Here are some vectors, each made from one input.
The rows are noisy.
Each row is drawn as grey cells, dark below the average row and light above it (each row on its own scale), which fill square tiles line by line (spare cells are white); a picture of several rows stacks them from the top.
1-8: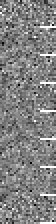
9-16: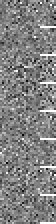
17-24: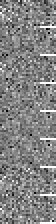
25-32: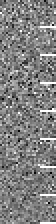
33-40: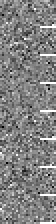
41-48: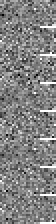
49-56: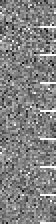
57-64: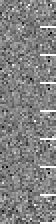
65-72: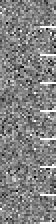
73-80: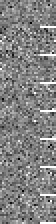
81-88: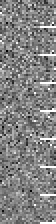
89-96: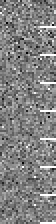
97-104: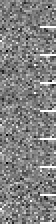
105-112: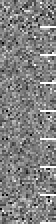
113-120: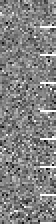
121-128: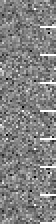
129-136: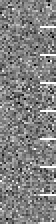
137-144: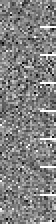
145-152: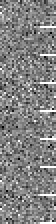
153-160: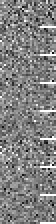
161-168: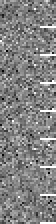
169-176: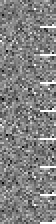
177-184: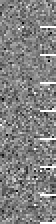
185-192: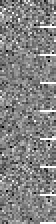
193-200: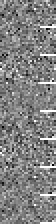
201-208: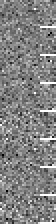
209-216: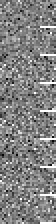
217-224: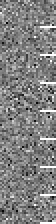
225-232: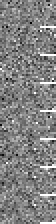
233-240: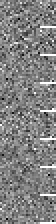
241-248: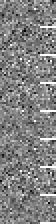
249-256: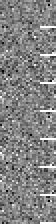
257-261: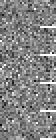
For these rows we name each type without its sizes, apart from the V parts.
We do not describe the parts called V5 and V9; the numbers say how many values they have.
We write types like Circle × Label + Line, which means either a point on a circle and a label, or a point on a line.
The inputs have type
Bool × List(V9) + (Line + V5) × Tree.
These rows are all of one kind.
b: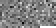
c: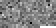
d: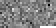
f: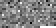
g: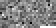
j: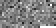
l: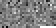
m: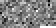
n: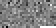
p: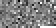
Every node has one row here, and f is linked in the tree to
c and j.
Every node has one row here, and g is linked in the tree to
c and m.
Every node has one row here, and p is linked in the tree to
b and j.
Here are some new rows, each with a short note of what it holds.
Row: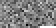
a node of a tree and a value of V5
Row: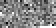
a true/false value, together with the empty list
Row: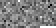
a node of a tree and a value of V5
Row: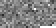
a true/false value, together with a list of two items
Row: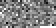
a true/false value, together with a list of two items
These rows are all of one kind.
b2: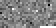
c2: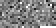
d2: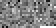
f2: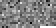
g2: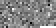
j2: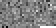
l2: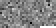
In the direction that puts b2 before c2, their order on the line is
g2, b2, l2, c2, f2, d2, j2.
